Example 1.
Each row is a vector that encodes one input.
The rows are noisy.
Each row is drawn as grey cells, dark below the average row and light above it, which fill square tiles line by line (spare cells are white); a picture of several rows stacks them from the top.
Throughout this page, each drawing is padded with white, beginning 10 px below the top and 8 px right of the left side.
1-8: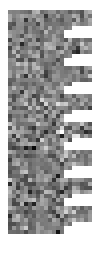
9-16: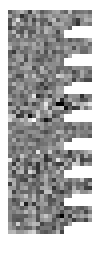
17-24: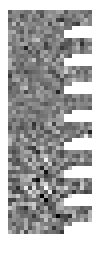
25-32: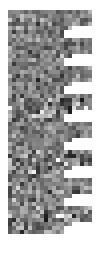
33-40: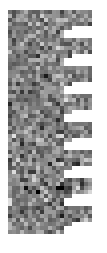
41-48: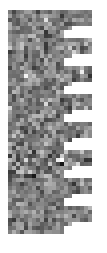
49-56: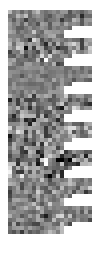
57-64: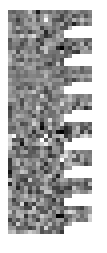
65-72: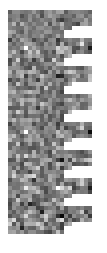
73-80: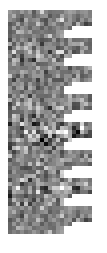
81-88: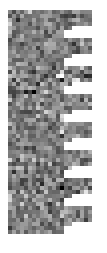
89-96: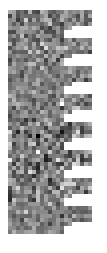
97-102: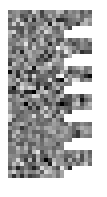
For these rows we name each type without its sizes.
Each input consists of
a node of a tree.
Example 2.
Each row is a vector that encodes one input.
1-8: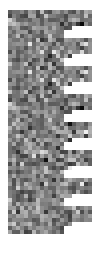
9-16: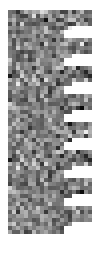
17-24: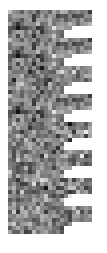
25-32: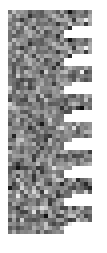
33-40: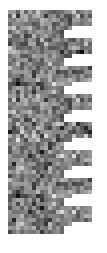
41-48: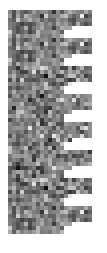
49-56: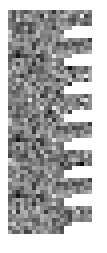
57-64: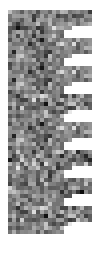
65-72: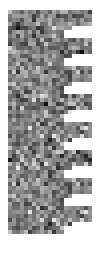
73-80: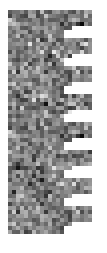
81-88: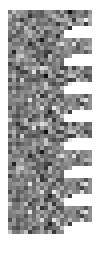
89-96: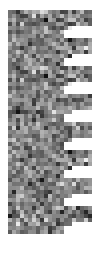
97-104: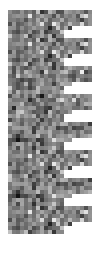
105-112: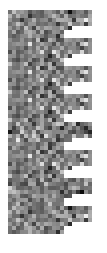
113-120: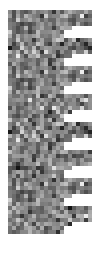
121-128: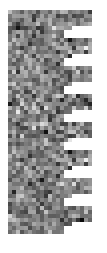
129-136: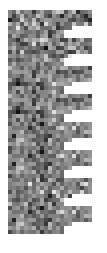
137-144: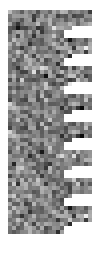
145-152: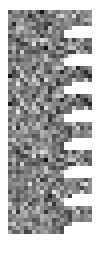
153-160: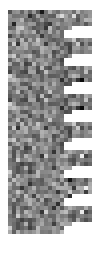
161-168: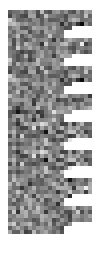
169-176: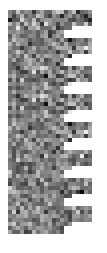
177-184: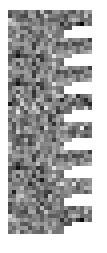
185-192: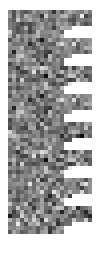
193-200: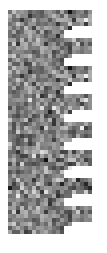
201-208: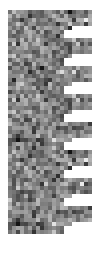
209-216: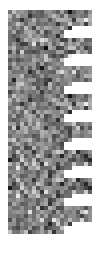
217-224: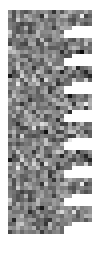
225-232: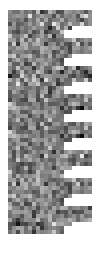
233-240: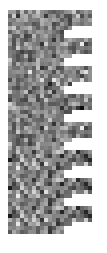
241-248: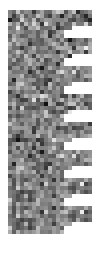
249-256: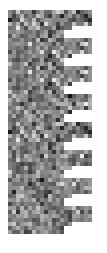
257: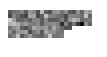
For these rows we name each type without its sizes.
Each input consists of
a label.
